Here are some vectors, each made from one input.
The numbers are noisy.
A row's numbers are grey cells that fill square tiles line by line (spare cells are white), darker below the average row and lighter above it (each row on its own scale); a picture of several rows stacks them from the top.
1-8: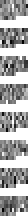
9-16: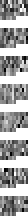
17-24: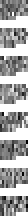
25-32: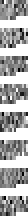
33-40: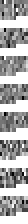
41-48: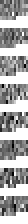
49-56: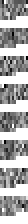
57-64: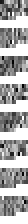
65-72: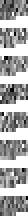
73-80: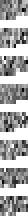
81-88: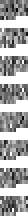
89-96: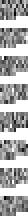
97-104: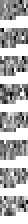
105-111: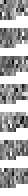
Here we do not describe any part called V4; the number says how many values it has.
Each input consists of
one of 7 labels and a value of V4, together with either a point on a 5-point circle, or a fixed value.
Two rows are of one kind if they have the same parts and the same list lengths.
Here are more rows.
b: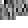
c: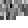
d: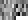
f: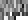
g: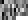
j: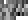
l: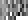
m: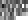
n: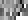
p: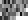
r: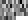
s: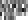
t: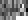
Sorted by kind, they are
b, d, j, m, n, p, r, s, t
c, f, g, l

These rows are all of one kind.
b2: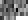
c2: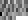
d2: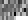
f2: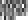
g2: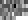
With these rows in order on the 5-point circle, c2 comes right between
b2 and f2.
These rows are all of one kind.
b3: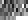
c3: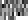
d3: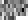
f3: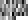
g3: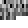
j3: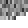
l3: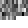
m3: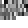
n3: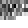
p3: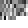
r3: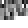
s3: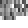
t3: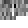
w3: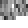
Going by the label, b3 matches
j3, l3, n3 and t3.
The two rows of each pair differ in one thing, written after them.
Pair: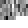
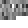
the value of V4
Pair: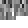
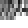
the label
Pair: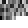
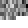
the label
